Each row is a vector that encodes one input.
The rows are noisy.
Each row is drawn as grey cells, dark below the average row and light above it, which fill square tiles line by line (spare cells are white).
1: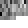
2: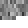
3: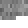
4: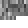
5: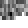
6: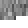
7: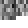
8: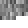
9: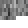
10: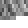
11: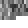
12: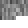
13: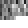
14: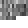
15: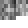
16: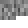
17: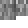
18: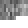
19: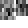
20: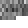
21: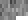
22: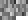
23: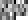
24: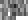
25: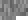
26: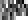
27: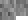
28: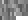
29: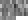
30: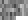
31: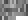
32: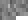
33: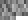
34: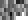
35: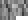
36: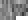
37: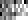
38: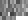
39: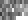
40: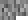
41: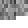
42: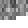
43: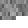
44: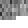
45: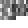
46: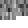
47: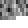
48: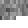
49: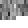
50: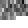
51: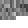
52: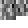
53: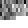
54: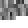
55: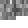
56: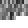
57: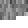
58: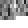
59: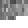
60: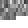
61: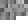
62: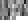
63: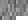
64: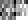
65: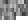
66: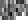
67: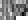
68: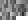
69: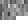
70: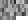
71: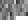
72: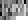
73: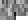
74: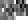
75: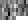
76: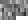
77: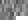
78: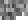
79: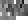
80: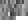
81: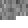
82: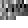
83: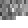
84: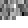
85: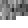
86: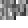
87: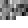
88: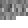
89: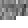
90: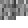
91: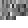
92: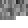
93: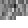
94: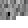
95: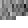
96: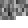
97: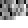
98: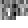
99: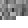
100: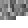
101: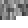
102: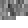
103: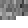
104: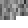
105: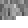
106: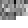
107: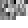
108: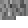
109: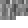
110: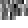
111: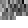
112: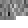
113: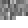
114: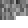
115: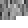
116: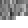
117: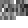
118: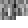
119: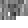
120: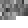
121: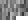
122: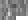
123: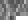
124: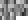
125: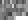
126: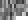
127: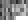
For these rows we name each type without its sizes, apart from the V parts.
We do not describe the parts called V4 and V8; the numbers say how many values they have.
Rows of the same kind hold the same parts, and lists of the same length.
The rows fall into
2 kinds.
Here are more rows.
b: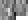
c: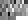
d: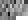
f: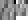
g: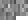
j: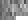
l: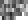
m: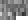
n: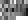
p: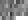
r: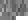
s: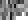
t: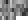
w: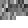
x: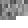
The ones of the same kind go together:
b, f, m, n, s, t, w
c, d, g, j, l, p, r, x

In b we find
a point on a circle, a point on a line and a value of V4.
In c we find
a point on a line and a value of V8.
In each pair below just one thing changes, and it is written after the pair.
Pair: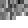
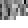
the place on the line
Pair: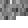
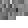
the value of V4
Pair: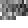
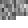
the place on the line
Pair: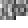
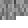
the place on the circle
